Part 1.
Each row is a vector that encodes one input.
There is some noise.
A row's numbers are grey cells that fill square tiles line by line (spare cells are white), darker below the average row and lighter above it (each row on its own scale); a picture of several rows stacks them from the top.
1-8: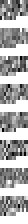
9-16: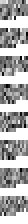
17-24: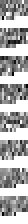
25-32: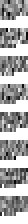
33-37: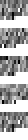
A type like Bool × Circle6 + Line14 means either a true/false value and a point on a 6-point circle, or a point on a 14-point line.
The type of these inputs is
Bool × Bool × Bool.
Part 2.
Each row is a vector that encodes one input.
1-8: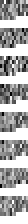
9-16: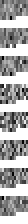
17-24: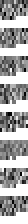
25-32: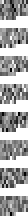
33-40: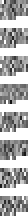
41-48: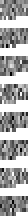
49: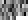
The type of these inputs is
Bool × Bool × Bool × Bool.
